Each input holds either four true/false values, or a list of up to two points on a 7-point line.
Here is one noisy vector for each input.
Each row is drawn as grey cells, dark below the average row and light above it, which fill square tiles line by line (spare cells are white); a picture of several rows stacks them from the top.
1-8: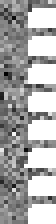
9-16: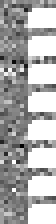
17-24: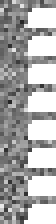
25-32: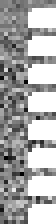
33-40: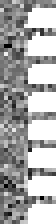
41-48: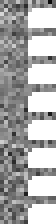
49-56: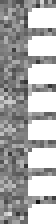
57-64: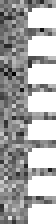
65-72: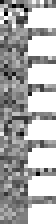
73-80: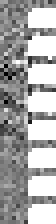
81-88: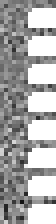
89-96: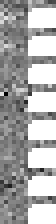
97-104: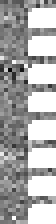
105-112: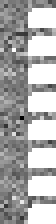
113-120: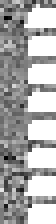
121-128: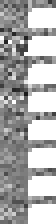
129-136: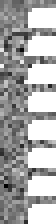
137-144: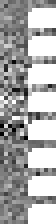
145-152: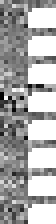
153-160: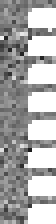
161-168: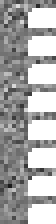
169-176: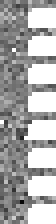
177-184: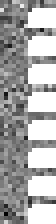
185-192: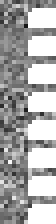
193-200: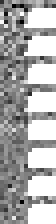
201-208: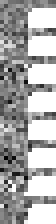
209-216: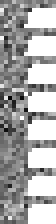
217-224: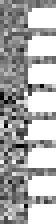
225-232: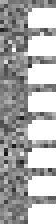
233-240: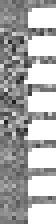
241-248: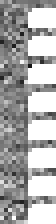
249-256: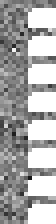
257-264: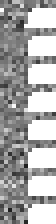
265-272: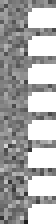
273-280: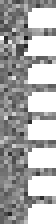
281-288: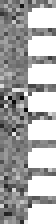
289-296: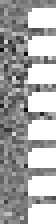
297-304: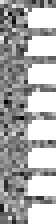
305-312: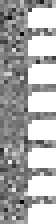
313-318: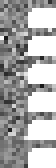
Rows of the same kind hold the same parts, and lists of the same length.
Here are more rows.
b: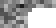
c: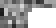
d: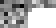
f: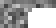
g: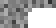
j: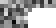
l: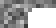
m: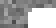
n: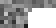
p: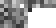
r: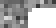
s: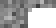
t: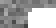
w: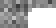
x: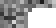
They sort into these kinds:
b, d, x
c
f, g, j, l, m, n, r, s, t, w
p

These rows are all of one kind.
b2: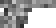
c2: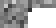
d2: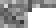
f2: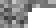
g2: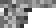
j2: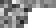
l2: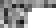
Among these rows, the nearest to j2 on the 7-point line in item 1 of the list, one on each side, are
b2 and f2.
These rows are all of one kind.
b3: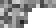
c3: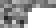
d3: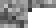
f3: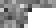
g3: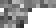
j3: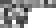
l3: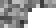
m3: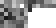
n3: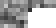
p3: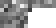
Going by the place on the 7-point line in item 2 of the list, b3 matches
d3, g3, l3 and n3.
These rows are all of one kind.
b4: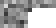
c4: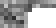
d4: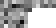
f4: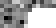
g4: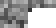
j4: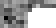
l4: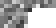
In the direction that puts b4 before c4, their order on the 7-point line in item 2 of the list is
g4, b4, d4, l4, c4, f4, j4.
